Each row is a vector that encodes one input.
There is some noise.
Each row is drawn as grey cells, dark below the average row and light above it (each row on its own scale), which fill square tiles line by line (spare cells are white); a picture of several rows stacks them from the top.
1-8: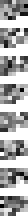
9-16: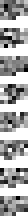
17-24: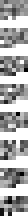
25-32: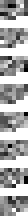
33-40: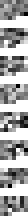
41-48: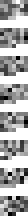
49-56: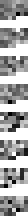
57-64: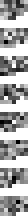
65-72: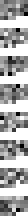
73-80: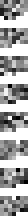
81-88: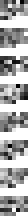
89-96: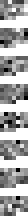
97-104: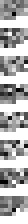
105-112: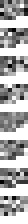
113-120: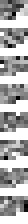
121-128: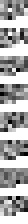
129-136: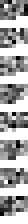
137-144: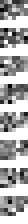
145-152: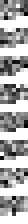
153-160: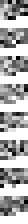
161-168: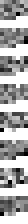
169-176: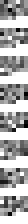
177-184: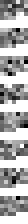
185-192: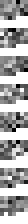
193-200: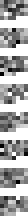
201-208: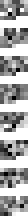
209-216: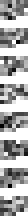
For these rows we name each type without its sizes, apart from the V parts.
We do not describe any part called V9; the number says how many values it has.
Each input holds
a point on a line, together with either a point on a line, or a value of V9.
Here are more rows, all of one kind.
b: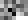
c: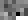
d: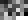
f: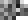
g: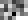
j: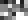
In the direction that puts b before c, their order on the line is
b, j, d, c, f, g.
